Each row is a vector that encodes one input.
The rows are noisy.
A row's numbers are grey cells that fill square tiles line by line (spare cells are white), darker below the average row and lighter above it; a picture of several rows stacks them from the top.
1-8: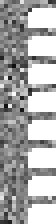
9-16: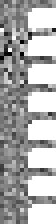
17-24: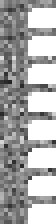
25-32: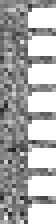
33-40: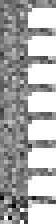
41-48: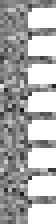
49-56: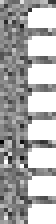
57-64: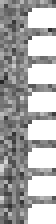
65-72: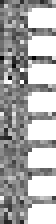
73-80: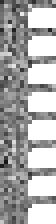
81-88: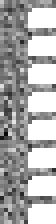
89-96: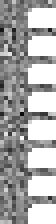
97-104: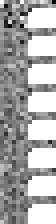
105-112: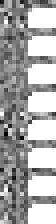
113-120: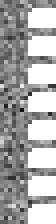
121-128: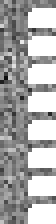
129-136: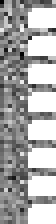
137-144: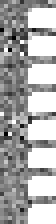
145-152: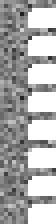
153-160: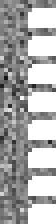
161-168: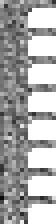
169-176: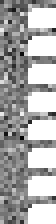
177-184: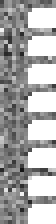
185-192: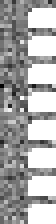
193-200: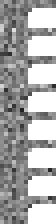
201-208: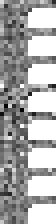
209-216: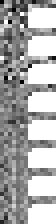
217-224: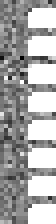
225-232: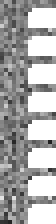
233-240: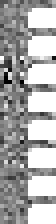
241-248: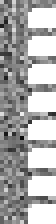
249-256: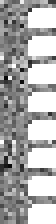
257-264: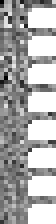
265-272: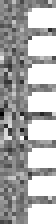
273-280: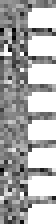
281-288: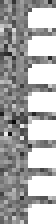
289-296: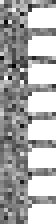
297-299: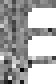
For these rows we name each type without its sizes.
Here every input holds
three true/false values.
